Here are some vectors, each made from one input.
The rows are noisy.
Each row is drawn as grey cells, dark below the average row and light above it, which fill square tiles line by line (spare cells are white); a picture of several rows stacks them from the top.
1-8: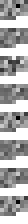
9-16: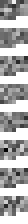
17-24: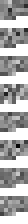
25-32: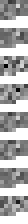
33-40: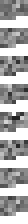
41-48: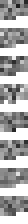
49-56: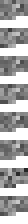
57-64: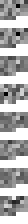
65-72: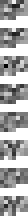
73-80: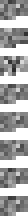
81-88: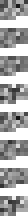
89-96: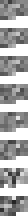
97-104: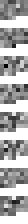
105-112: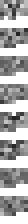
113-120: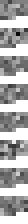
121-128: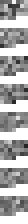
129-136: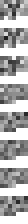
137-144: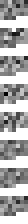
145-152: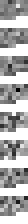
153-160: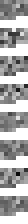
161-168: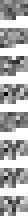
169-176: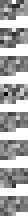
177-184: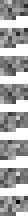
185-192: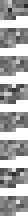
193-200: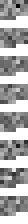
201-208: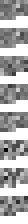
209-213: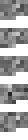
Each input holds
either a point on a 6-point line, or a point on a 14-point line.
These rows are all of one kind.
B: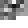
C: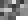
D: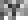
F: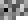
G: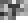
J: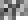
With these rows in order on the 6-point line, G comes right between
B and D.
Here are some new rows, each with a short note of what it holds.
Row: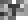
a point on a 6-point line
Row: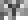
a point on a 6-point line
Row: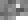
a point on a 14-point line
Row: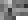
a point on a 14-point line
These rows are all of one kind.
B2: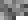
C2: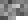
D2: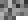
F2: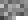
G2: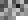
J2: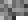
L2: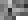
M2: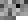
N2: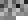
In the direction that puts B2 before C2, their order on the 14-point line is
G2, N2, M2, D2, L2, J2, B2, C2, F2.
